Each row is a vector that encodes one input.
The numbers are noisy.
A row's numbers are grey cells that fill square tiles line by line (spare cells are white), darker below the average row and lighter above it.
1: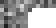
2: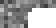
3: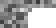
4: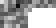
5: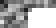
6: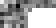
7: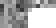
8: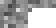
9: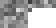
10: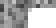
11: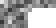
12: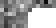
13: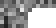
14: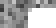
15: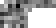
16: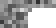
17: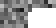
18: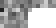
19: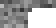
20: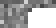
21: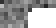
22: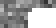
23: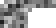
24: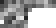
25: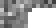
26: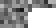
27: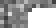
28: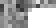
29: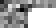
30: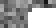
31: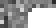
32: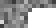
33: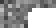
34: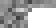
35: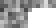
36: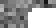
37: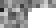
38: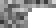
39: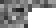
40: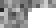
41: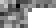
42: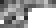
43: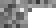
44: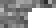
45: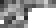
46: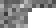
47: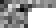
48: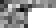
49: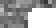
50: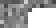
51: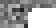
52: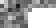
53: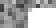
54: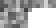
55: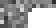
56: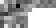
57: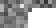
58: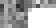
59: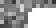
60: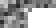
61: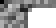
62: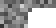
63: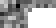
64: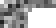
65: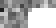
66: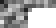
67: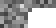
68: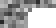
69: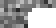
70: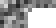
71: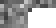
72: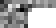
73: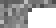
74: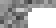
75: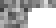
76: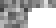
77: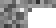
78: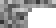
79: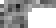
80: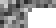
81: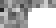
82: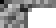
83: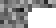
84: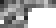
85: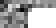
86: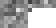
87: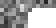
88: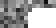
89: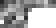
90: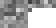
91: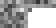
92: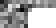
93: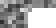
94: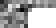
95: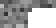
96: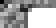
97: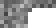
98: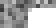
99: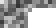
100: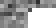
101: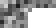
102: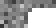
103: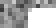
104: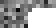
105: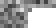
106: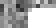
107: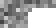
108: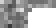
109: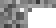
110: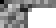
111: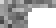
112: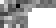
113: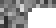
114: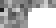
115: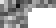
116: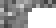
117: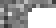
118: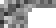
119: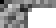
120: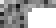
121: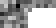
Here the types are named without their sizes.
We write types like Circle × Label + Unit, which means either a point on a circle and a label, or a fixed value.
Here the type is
(Bool × Bool × Bool + Unit) × Line.
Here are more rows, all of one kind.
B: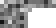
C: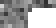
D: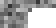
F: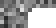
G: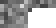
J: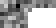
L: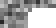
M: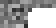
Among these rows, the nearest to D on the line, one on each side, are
F and L.
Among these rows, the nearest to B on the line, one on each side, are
J and L.
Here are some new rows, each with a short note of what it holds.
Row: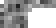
a point on a line and three true/false values
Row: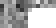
a point on a line
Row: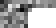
a point on a line
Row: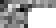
a point on a line
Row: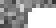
a point on a line and three true/false values
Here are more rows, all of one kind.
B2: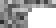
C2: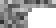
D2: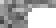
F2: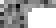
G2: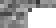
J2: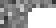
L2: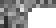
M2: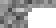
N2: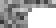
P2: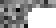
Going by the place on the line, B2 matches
C2, D2, M2 and N2.
